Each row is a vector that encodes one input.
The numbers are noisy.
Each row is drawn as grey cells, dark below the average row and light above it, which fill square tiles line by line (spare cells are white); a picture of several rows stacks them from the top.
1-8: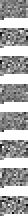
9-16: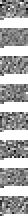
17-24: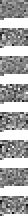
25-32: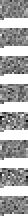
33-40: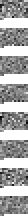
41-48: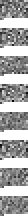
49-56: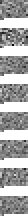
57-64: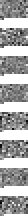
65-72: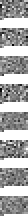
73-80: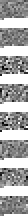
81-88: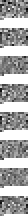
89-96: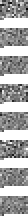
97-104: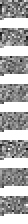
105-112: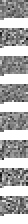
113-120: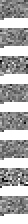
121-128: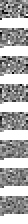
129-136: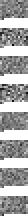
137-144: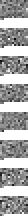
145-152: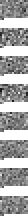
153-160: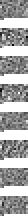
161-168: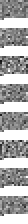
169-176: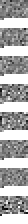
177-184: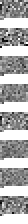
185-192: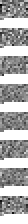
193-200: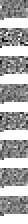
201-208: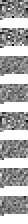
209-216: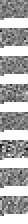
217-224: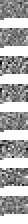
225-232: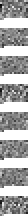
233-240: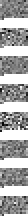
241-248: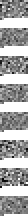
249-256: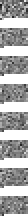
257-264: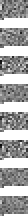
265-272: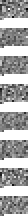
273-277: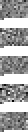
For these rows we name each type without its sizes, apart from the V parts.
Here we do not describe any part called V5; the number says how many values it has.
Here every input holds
either a point on a circle and a label, or a fixed value, or two values of V5.
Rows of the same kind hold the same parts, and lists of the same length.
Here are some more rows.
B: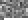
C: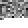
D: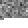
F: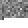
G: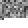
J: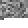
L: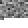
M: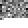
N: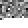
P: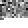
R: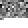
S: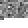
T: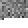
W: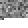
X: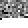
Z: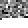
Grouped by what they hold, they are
B, D, F, G, J, L, S, T, W
C, M, N, P, R
X, Z

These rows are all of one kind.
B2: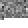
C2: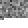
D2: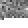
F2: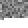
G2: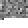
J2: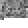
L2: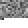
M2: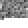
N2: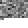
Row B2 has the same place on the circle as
G2 and M2.
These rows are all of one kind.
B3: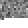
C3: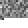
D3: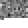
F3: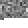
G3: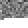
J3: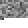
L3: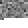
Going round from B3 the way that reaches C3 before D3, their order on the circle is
B3, G3, L3, J3, C3, F3, D3.
